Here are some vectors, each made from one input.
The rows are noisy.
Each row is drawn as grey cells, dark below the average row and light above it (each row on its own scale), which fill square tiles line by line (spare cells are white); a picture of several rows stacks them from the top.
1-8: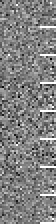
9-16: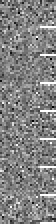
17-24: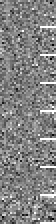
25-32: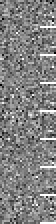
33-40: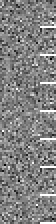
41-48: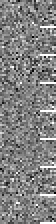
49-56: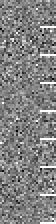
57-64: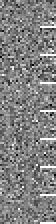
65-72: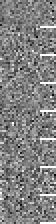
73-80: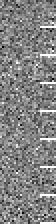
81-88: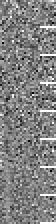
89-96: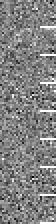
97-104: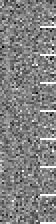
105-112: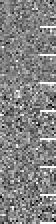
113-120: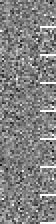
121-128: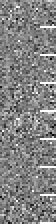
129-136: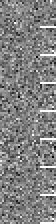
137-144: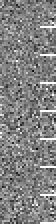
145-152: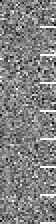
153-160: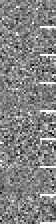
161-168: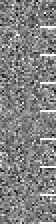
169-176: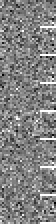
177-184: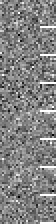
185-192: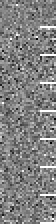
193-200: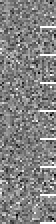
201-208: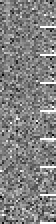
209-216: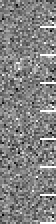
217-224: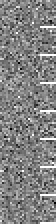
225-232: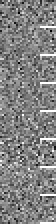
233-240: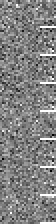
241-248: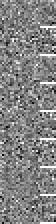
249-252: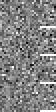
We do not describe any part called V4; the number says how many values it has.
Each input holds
a point on a 13-point line, together with either a point on a 10-point circle, one of 7 labels, a true/false value and a value of V4, or a fixed value.
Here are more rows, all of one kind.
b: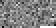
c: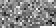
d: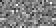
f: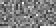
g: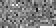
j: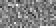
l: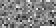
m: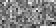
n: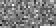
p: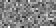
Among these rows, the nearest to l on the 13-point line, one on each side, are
c and p.
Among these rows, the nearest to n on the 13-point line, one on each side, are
f and m.
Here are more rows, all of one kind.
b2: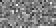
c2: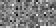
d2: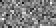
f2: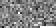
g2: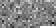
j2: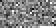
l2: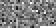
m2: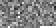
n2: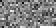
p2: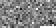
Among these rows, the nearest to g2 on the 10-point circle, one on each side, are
f2 and m2.
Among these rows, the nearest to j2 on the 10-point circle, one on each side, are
m2 and p2.
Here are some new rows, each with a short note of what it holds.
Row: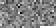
a point on a 10-point circle, one of 7 labels, a point on a 13-point line, a true/false value and a value of V4
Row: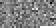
a point on a 13-point line
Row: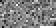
a point on a 10-point circle, one of 7 labels, a point on a 13-point line, a true/false value and a value of V4
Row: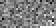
a point on a 13-point line
